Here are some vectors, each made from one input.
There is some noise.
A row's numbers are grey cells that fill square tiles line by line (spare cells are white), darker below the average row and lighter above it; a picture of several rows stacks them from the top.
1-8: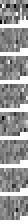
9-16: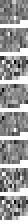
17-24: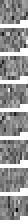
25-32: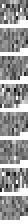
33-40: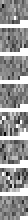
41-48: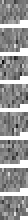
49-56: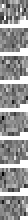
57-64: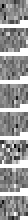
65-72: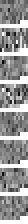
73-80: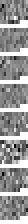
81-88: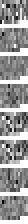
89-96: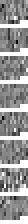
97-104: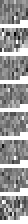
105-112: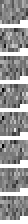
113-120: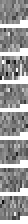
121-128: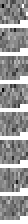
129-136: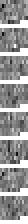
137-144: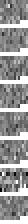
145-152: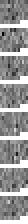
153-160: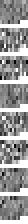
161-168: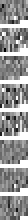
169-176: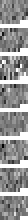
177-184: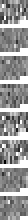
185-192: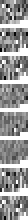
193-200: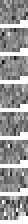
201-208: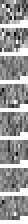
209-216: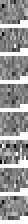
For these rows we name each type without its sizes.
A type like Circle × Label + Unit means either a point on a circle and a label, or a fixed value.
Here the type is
(Bool × Bool × Bool × Bool + Unit) × Tree + Circle.
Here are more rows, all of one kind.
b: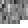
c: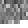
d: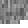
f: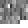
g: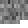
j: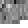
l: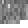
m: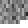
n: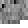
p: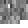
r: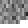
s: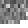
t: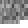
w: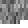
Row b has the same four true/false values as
g, l and p.
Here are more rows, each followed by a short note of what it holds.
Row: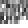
a point on a circle
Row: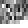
a point on a circle
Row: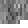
a node of a tree and four true/false values
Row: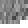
a node of a tree and four true/false values
